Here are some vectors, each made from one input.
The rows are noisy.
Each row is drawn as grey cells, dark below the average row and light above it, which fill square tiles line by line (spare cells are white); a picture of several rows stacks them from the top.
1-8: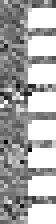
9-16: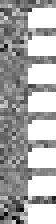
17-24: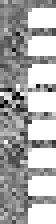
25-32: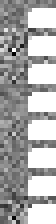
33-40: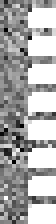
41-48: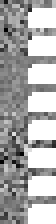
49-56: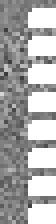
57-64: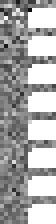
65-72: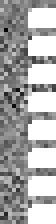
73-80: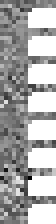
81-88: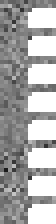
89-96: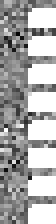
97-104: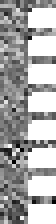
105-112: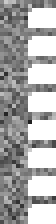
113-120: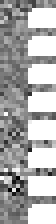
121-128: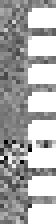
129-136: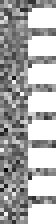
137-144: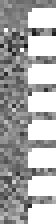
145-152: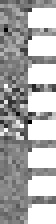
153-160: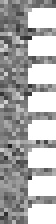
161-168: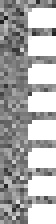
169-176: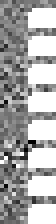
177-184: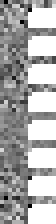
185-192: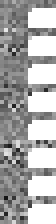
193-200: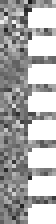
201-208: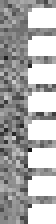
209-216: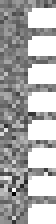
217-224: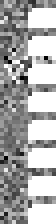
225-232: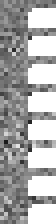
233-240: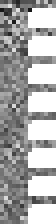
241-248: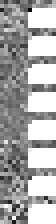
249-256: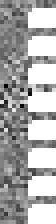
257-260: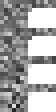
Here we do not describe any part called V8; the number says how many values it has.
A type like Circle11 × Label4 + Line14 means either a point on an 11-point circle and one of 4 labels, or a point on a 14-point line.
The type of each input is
Bool × (Tree7 + Unit) × V8 + Label7 × Label7.
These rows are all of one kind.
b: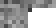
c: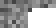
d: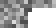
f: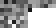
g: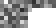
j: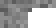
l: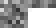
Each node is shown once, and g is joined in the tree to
b, c and l.
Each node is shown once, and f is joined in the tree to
c.
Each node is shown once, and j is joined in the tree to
b.
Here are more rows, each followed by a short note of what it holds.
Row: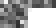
a node of a 7-node tree, a true/false value and a value of V8
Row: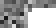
a node of a 7-node tree, a true/false value and a value of V8
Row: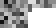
two labels (each one of 7)
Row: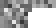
a true/false value and a value of V8
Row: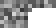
two labels (each one of 7)
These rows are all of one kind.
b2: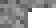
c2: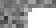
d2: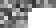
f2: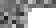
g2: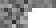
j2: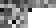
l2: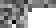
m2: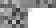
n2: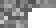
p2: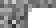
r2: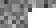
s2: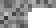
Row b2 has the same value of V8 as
p2 and r2.
